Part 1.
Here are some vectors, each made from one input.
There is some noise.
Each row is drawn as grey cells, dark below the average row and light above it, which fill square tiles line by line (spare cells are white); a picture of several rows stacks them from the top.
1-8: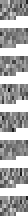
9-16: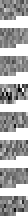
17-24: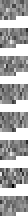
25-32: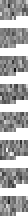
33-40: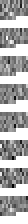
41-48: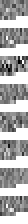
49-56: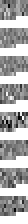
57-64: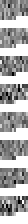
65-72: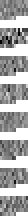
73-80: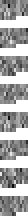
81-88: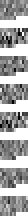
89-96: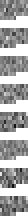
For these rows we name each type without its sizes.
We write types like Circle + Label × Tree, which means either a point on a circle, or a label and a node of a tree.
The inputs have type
Bool × (Tree + Unit).
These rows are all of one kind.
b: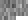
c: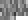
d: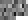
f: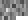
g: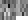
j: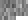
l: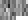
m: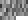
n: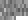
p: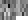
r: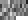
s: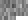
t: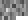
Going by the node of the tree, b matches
j, n and s.
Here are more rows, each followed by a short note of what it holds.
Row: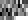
a true/false value
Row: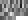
a node of a tree and a true/false value
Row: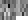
a node of a tree and a true/false value
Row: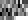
a true/false value
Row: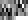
a true/false value
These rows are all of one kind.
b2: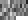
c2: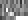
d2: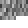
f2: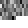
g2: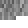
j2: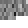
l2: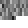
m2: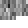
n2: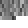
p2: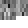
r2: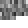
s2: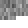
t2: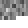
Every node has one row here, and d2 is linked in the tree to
b2 and g2.
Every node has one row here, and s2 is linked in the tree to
g2, j2, m2 and t2.
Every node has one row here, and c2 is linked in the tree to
b2.
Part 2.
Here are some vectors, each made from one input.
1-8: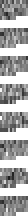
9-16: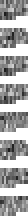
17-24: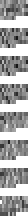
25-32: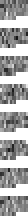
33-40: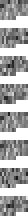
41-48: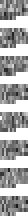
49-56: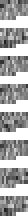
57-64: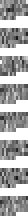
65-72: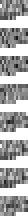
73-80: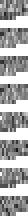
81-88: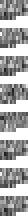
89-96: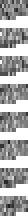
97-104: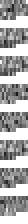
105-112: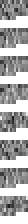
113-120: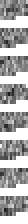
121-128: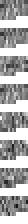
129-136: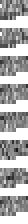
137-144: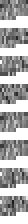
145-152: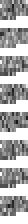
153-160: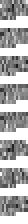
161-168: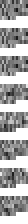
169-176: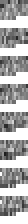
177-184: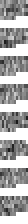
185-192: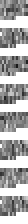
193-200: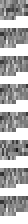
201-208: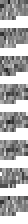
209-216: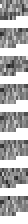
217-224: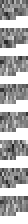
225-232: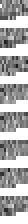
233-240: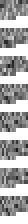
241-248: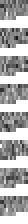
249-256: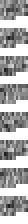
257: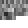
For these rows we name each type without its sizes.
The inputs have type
Circle + Line.
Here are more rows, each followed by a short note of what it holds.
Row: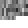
a point on a circle
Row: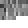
a point on a line
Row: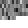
a point on a circle
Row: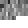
a point on a line
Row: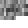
a point on a circle
